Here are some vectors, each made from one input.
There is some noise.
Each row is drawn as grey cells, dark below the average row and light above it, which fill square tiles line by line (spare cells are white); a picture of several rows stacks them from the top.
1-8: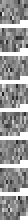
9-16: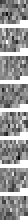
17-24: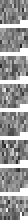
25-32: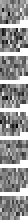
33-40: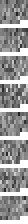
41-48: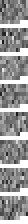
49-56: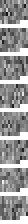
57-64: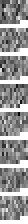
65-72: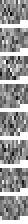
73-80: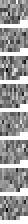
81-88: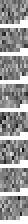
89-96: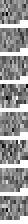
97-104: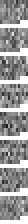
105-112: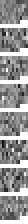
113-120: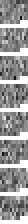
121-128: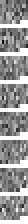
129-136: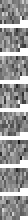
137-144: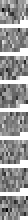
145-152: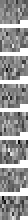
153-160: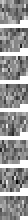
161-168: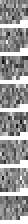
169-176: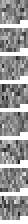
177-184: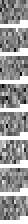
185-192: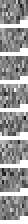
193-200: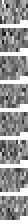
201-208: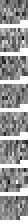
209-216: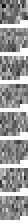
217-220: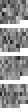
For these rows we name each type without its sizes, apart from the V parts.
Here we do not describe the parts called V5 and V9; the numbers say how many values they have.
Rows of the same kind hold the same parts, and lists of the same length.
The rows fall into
3 kinds.
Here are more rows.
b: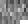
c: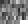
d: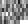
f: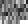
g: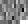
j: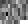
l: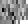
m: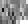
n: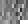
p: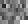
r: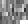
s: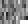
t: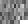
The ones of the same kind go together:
b, d, g, l, m, n, r, t
c, f, j
p, s

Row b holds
a true/false value, a value of V5 and a value of V9.
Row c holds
a point on a circle.
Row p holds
a label.
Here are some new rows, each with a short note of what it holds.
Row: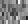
a label
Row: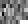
a label
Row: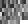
a label
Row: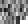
a true/false value, a value of V5 and a value of V9
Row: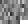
a point on a circle
